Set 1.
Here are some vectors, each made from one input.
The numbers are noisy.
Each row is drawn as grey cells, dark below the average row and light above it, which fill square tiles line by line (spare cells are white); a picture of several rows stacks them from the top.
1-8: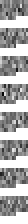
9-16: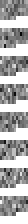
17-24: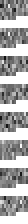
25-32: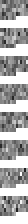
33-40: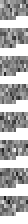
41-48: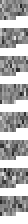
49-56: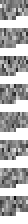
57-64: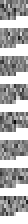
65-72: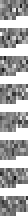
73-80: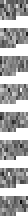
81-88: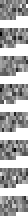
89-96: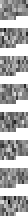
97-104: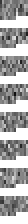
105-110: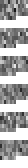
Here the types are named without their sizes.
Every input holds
a point on a line, together with either a label, or a point on a line.
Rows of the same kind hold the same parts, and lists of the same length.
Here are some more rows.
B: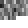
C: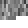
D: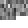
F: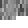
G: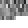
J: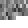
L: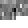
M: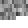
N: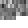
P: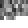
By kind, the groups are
B, D, M, N
C, F, G, J, L, P

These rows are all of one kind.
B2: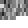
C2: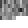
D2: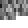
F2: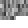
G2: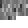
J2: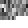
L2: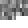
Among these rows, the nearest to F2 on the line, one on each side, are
B2 and C2.
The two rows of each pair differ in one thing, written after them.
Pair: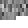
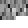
the label
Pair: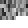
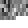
the label
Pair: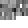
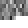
the label
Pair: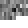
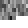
the label
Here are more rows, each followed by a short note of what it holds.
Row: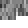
a label and a point on a line
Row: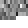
a label and a point on a line
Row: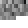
a point on each of two lines
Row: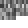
a point on each of two lines
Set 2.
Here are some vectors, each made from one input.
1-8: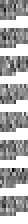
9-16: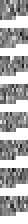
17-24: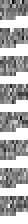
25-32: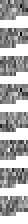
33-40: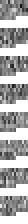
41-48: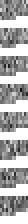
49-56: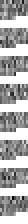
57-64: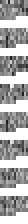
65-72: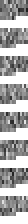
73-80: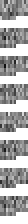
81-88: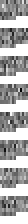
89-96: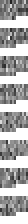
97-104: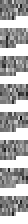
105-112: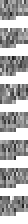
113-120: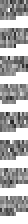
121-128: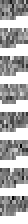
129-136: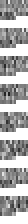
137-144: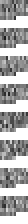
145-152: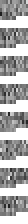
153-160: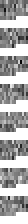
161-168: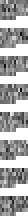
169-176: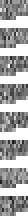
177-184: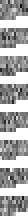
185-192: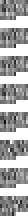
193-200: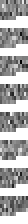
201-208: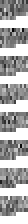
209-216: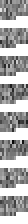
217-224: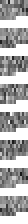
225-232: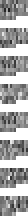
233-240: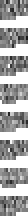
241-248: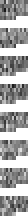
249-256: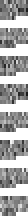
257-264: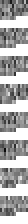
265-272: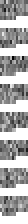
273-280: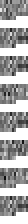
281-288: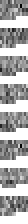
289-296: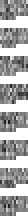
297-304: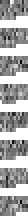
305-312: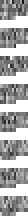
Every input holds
either a point on a 19-point circle, or one of 11 labels, or a node of an 18-node tree.
